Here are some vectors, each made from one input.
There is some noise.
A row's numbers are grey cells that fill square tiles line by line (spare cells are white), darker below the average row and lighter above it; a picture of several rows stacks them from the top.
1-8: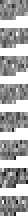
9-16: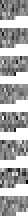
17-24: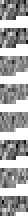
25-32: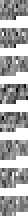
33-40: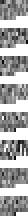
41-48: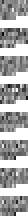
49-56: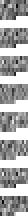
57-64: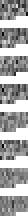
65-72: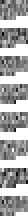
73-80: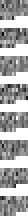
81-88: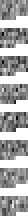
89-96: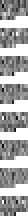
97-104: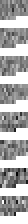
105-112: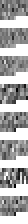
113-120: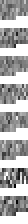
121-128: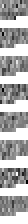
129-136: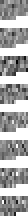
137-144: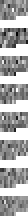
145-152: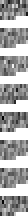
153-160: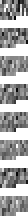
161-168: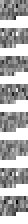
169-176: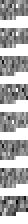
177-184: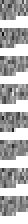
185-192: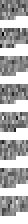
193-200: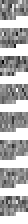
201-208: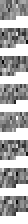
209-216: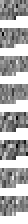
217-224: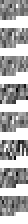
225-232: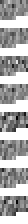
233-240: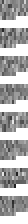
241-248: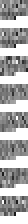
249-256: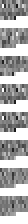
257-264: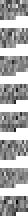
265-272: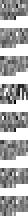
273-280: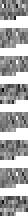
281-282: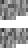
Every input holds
a list of up to three points on a 6-point line.
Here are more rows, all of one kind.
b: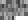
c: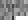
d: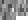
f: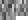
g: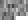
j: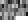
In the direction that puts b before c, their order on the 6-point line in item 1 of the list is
j, b, c, g, d, f.
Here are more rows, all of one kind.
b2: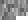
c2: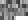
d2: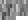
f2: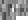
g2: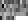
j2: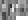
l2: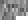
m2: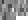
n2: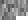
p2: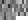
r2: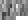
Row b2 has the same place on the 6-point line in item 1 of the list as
d2, l2, n2 and r2.
